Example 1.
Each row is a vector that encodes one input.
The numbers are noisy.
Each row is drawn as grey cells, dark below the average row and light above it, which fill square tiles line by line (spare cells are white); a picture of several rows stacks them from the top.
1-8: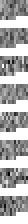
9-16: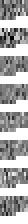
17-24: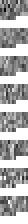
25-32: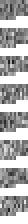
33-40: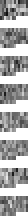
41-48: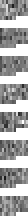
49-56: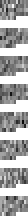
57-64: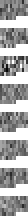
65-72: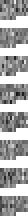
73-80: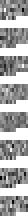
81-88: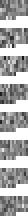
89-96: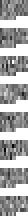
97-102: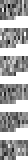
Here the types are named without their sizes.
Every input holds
a node of a tree, together with a list of points on a line.
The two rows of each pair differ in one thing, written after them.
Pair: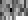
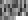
the place on the line in item 1 of the list
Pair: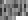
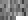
the node of the tree
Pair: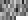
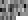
the place on the line in item 1 of the list
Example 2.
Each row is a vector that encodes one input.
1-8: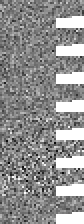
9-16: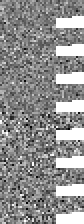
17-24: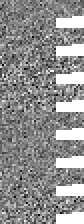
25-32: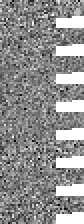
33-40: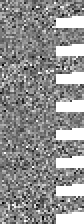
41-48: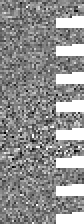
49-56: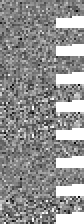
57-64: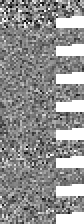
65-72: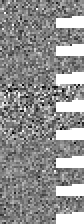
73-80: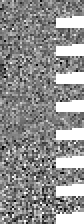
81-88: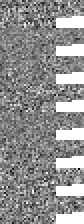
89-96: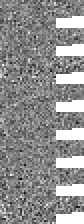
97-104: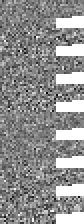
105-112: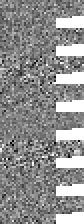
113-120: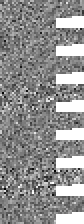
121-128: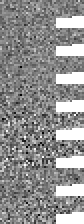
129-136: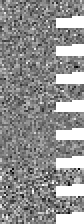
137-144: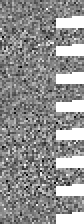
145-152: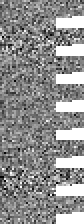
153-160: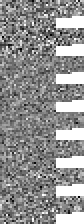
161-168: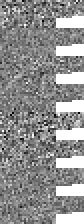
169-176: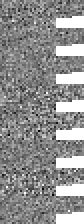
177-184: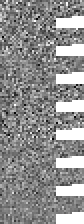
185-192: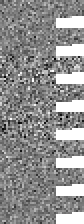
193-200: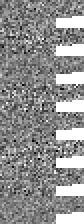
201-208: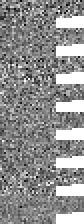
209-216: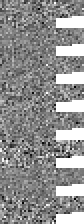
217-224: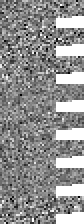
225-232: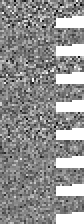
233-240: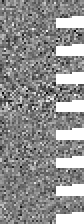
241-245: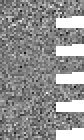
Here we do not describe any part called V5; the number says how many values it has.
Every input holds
either one of 4 labels, or a point on a 9-point line and a value of V5.
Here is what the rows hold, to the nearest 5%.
About 25% of them hold one of 4 labels. The rest hold a point on a 9-point line and a value of V5.
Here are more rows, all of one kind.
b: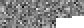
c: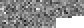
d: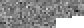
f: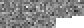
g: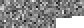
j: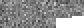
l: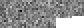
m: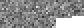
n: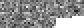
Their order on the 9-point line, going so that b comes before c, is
d, g, b, c, n, f, m, j, l.
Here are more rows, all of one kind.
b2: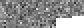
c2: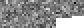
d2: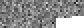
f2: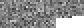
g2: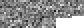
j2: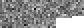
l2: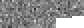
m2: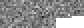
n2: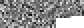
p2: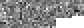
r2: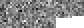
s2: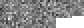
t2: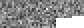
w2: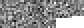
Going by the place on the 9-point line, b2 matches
j2, l2, n2 and w2.
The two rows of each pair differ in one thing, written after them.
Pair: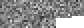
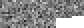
the value of V5
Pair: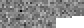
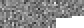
the value of V5
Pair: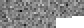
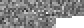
the value of V5
